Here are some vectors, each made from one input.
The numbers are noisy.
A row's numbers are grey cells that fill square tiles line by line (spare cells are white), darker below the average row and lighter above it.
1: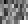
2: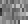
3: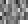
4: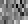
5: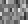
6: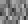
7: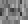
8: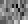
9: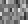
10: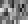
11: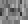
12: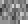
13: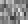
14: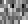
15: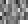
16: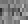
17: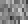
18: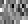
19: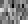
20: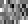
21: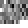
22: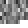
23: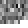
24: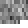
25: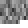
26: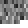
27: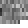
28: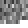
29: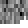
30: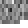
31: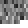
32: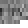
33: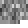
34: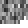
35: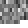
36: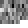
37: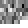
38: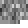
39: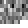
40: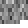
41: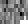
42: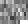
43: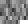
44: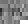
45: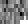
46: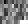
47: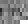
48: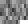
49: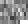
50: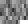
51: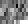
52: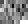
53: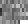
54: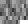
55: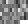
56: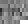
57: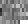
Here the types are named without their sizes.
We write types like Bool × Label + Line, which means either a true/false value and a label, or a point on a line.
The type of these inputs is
Line × Tree.
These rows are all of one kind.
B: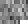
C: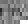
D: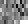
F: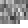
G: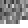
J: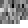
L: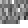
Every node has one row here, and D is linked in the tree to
C and L.
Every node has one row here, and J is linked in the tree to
C and G.
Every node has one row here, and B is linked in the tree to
C and F.
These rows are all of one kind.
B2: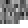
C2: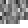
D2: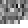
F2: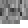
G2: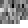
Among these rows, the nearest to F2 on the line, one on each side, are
B2 and C2.
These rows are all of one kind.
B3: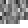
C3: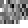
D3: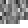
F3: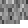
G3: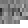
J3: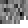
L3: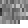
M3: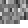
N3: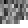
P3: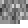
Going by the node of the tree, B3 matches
D3 and N3.
